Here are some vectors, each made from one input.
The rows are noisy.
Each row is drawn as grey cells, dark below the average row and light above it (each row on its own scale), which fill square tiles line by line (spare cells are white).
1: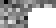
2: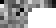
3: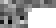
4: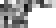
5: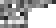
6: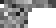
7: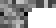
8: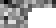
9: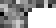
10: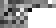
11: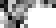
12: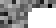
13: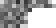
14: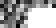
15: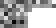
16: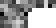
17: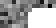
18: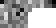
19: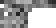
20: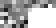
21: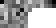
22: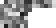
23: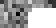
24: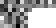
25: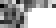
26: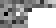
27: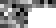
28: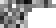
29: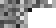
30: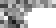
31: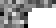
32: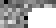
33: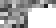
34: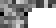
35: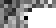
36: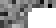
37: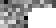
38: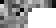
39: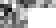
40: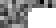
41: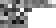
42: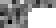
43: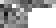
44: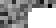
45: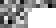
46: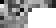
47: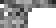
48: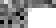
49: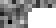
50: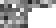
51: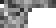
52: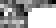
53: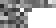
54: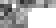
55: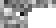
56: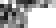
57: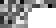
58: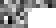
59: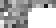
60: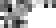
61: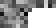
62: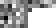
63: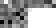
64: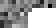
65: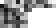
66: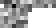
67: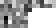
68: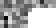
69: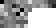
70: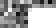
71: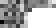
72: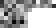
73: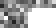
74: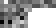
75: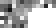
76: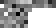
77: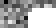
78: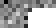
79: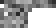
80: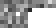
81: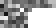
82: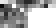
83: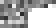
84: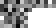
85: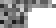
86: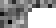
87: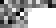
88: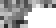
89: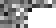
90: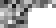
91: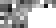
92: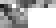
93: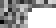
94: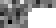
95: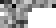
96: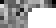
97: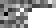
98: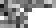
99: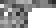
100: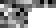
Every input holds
a point on an 8-point circle, together with either a fixed value, or a node of a 9-node tree.
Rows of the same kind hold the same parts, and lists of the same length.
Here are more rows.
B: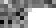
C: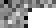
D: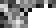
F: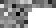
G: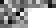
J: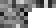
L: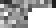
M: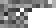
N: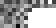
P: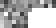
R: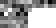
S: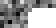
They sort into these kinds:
B, D, F, G, J, R, S
C, L, M, N, P

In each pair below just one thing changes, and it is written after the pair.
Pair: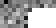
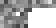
the node of the tree
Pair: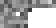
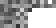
the place on the 8-point circle
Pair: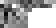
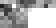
the place on the 8-point circle
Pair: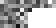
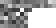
the node of the tree
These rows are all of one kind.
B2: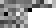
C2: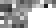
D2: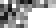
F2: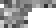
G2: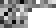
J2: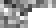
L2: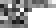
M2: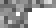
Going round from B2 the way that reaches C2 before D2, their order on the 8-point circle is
B2, M2, J2, F2, C2, G2, D2, L2.
